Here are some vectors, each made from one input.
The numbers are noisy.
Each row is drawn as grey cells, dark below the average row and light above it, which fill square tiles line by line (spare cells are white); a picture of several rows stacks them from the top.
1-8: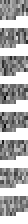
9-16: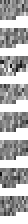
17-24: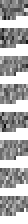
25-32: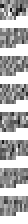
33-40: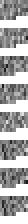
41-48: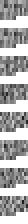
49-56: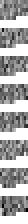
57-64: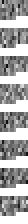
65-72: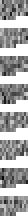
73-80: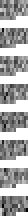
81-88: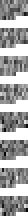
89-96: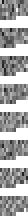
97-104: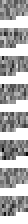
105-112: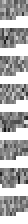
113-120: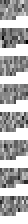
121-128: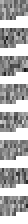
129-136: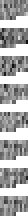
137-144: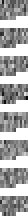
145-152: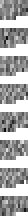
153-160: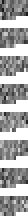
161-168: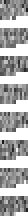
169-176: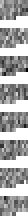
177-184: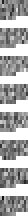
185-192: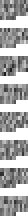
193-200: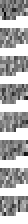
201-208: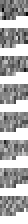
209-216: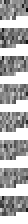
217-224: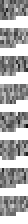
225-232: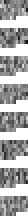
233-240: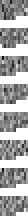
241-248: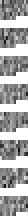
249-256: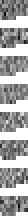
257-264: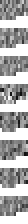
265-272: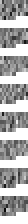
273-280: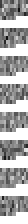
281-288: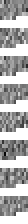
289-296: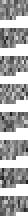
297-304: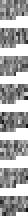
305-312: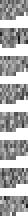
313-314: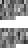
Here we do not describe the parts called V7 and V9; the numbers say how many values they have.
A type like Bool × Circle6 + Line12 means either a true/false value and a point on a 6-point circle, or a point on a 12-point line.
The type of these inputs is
(Line8 + V9) × V7 + List3(Line6).
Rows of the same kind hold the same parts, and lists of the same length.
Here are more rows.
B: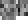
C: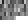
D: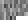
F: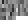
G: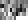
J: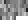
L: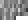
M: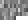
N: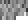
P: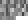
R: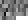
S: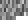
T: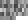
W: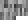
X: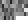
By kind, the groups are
B, X
C, F, R
D, J, L, M, N, P
G
S
T, W

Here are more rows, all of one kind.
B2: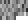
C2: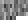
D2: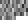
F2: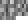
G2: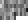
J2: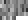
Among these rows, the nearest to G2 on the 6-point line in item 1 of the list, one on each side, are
C2 and J2.
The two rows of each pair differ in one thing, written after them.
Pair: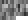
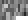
the value of V9
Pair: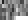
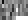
the value of V9
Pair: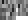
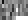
the value of V9
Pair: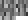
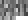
the value of V9
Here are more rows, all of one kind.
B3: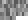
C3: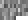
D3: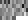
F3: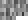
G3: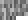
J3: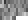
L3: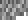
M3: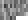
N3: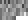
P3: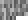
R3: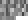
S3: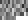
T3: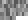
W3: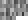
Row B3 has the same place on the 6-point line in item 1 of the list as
F3, R3, T3 and W3.
